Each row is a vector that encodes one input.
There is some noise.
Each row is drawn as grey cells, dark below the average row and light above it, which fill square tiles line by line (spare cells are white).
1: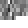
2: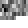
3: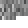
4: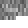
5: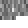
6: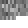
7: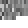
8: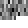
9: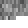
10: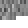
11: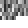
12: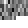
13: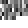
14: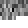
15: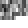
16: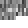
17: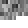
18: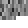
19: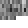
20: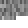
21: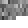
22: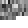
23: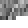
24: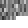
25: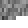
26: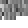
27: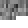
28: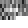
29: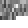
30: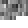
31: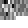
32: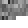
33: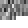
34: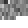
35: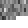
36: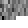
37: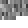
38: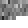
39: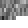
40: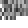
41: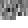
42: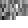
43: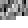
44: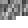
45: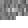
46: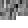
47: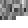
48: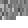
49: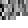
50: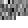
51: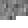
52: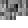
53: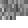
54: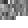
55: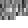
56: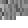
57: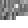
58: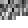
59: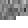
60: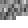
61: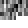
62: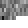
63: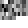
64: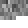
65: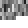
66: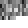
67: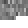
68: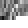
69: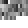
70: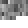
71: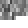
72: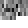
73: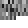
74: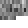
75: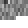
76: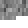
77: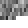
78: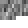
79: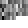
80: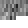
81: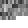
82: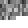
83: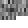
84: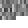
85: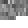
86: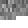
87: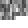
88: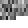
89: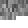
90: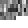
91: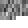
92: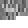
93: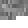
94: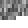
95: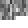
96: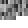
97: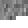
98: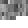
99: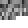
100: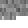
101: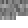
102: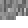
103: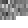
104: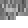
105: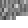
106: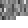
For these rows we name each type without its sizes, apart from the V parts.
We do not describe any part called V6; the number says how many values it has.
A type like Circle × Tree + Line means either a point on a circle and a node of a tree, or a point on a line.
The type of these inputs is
Bool × V6 + Line × Line + Unit.
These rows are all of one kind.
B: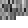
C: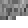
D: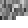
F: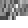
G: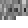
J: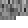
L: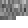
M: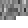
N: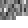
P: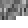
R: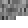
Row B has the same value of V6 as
J, N, P and R.
